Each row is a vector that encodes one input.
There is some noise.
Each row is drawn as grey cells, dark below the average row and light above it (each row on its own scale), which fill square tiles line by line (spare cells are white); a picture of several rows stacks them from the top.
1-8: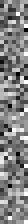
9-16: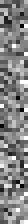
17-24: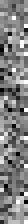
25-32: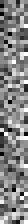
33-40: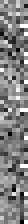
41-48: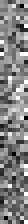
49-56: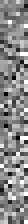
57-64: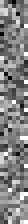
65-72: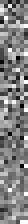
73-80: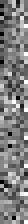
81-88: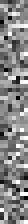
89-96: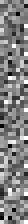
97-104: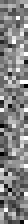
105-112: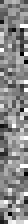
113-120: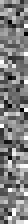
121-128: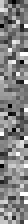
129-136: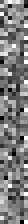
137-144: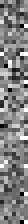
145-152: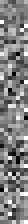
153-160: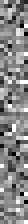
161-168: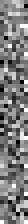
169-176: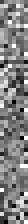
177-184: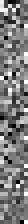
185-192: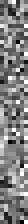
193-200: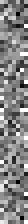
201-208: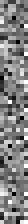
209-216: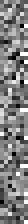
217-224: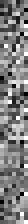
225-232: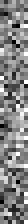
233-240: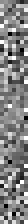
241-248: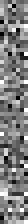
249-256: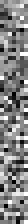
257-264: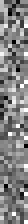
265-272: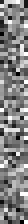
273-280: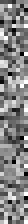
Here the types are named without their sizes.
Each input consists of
a label, together with either a point on a circle, or a point on a line.
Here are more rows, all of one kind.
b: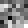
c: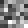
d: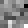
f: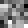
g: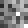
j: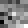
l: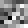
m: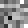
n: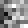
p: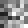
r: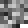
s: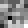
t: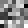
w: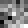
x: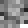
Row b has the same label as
f, j, s and w.
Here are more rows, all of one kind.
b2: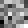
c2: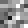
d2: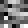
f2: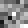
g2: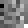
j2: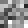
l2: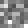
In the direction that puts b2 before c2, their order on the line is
d2, f2, g2, b2, c2, j2, l2.
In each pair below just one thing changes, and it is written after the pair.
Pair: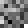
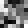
the label
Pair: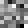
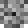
the place on the circle
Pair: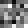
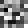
the label
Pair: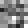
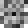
the place on the circle
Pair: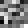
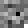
the place on the circle
